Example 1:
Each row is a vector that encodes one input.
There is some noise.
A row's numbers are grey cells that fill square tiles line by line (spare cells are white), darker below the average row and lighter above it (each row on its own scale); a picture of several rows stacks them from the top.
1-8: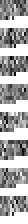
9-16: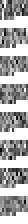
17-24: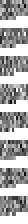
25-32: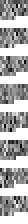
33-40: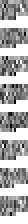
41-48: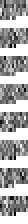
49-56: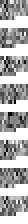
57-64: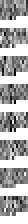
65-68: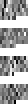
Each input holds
one of 9 labels and a true/false value.
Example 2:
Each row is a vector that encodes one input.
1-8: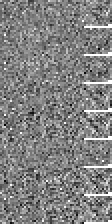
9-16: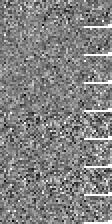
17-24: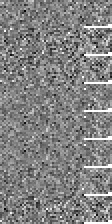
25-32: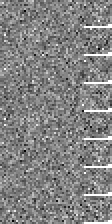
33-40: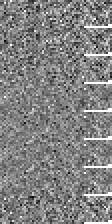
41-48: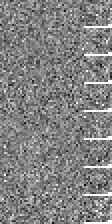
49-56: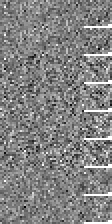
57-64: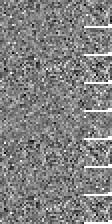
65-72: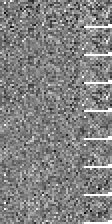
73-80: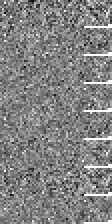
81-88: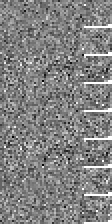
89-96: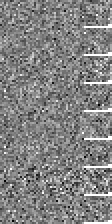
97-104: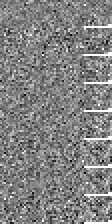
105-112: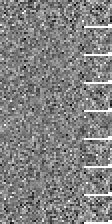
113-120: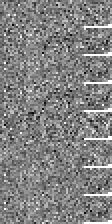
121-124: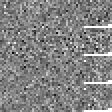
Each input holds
either a point on an 8-point line, or a point on an 11-point line.
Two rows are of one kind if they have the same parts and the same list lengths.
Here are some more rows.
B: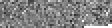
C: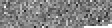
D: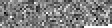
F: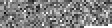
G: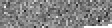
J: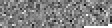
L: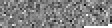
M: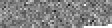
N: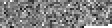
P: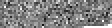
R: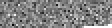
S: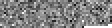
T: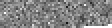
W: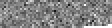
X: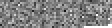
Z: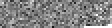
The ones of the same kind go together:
B, D, F, J, L, N, S
C, G, M, P, R, T, W, X, Z

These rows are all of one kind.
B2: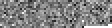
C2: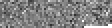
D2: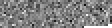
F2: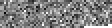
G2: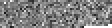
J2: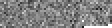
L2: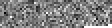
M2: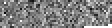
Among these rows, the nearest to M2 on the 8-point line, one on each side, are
D2 and G2.
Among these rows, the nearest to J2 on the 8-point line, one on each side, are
B2 and C2.
